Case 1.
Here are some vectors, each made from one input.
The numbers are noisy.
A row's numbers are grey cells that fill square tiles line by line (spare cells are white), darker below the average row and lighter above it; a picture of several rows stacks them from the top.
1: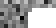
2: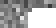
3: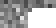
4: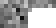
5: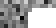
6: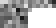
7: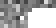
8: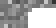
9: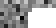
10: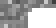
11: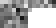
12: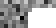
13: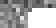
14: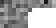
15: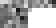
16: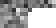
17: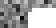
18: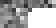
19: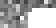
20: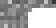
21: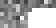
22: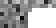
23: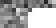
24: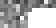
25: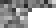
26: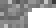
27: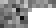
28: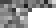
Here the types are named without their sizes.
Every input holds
a point on each of two lines.
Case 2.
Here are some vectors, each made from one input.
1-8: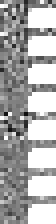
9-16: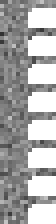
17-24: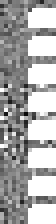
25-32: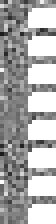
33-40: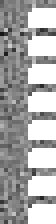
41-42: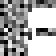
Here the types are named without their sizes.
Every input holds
either a point on a circle, or a fixed value.
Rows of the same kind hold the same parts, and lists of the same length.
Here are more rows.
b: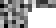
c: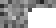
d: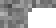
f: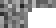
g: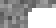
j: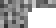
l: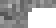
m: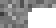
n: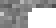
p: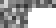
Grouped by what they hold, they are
b, c, d, f, g, j, l, m, n
p

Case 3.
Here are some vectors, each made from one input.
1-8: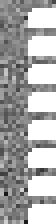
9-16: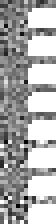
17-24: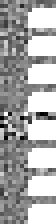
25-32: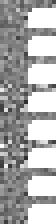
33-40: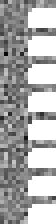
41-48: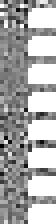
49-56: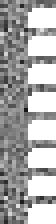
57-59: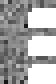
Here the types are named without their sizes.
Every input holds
a node of a tree.
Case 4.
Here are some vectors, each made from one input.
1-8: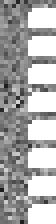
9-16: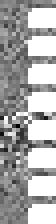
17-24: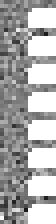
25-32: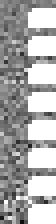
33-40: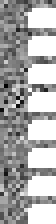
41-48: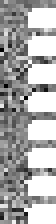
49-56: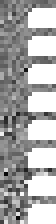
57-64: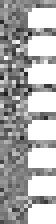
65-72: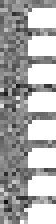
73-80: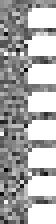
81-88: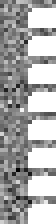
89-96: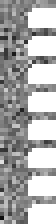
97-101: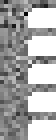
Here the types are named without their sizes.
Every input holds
either a point on a circle, or a fixed value.
